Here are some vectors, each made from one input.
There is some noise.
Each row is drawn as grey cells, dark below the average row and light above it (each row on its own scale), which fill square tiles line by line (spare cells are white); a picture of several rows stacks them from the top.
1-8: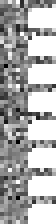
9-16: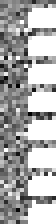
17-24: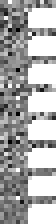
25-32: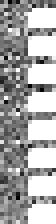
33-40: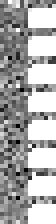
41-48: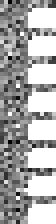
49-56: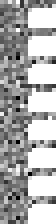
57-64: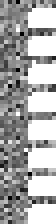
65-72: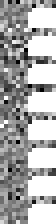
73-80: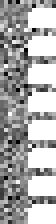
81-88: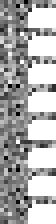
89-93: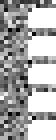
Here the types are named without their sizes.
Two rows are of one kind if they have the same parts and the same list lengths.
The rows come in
2 kinds.
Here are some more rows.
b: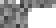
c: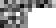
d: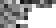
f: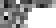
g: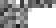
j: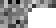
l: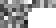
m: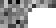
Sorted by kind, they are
b, c, d, f, g, l
j, m

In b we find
a point on a line and three true/false values.
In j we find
a point on a line.
